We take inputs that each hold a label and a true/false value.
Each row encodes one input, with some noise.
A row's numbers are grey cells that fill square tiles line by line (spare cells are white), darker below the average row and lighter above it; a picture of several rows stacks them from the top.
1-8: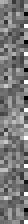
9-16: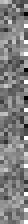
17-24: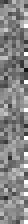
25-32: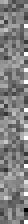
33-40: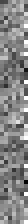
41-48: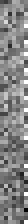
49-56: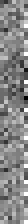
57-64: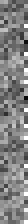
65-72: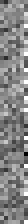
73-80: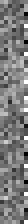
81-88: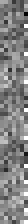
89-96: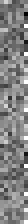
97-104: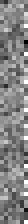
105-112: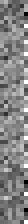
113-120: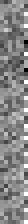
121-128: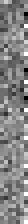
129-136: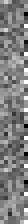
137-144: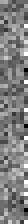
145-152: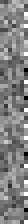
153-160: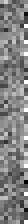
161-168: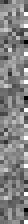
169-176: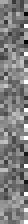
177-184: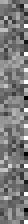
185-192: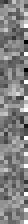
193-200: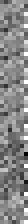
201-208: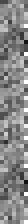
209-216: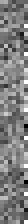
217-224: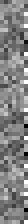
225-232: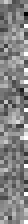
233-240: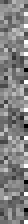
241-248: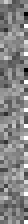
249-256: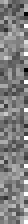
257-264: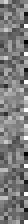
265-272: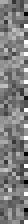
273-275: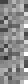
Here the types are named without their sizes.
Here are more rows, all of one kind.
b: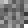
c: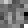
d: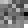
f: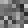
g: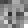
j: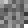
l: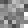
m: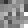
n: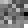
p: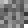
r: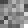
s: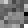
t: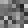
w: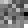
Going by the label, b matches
j, l and p.
